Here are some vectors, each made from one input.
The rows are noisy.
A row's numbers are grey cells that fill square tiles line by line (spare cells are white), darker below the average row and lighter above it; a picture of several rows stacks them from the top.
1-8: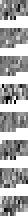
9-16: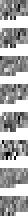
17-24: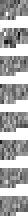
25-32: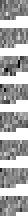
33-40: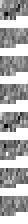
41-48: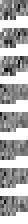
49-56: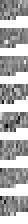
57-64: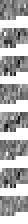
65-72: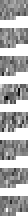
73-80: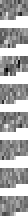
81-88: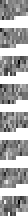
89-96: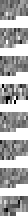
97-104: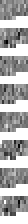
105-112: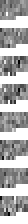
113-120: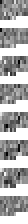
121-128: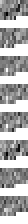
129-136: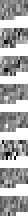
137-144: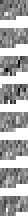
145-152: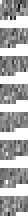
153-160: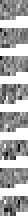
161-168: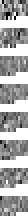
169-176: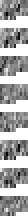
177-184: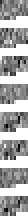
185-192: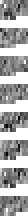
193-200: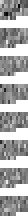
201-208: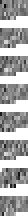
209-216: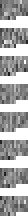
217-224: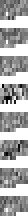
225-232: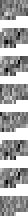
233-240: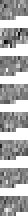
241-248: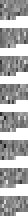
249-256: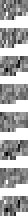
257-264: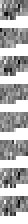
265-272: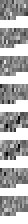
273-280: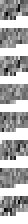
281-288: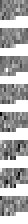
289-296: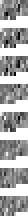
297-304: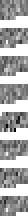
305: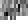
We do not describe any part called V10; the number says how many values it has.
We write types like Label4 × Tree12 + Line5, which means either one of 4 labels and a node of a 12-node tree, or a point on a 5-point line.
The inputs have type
List2((Line4 + Line8) × V10).
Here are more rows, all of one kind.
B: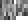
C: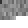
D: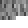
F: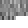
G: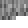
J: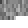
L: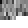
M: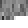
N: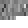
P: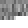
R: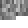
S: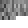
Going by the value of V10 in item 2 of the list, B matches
F, L, M and P.
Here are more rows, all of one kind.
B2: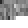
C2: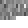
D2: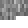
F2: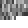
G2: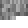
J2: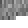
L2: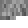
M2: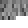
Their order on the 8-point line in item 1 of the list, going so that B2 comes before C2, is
M2, J2, B2, L2, C2, D2, F2, G2.
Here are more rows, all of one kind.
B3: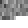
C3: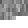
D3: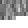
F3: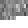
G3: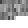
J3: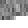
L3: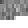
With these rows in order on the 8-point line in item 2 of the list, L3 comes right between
B3 and C3.
